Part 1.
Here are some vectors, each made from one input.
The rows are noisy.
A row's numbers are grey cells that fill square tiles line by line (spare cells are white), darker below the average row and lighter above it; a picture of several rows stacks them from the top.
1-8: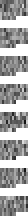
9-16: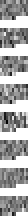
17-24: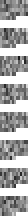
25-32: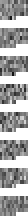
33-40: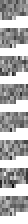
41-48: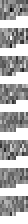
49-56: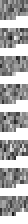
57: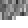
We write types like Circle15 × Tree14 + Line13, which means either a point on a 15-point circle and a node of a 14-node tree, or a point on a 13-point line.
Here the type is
Circle6.
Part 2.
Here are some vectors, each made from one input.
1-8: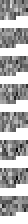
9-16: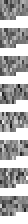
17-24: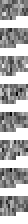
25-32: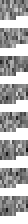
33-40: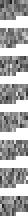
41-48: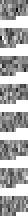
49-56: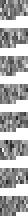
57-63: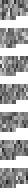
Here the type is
Label11.
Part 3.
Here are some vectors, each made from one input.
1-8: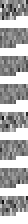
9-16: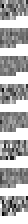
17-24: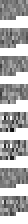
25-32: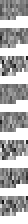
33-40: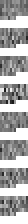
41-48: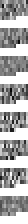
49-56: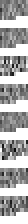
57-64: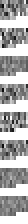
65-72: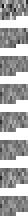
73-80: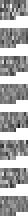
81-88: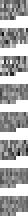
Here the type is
Line7.
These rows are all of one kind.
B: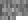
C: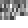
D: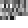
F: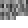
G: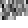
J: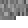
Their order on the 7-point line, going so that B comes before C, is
G, F, B, J, C, D.
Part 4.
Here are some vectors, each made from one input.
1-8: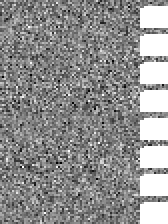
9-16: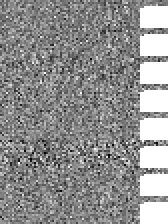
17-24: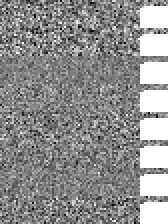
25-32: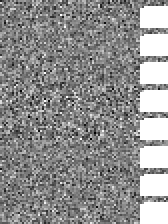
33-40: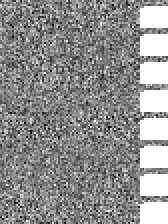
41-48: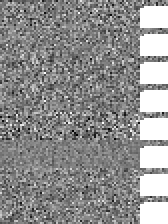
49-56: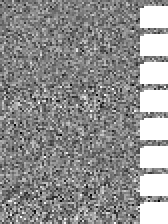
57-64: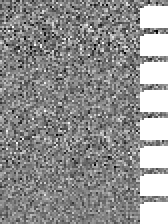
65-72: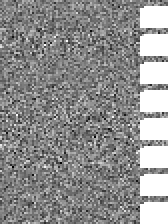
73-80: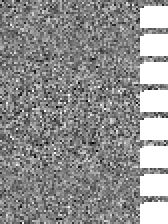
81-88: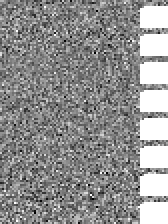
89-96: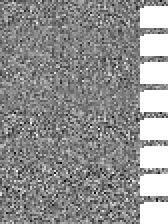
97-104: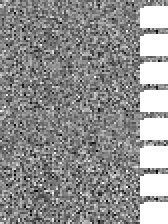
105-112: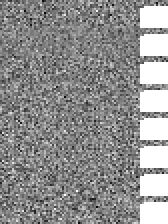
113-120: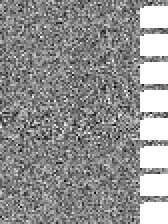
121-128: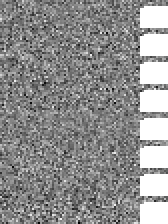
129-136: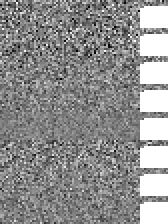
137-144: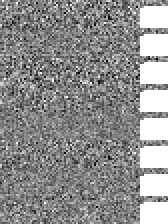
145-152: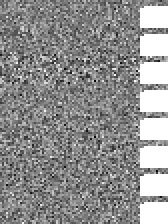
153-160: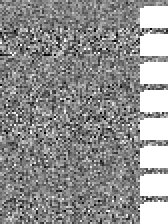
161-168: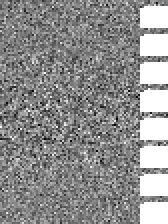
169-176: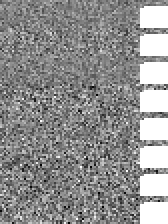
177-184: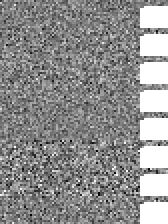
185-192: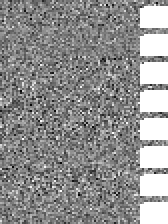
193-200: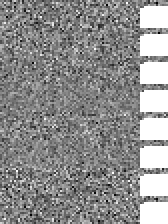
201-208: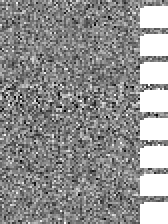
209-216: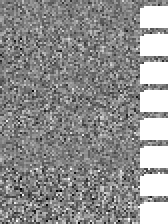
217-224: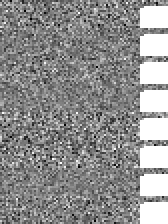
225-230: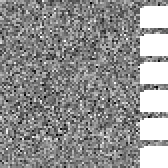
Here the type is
Tree16.
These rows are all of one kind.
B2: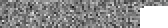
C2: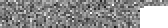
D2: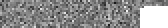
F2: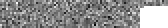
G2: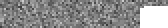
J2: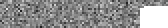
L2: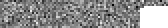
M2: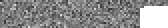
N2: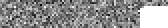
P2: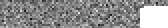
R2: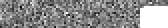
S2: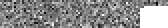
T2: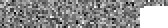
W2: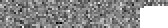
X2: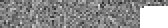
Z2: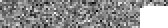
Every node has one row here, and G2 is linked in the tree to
N2, R2 and X2.
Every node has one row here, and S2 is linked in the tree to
P2.
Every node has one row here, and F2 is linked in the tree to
C2.
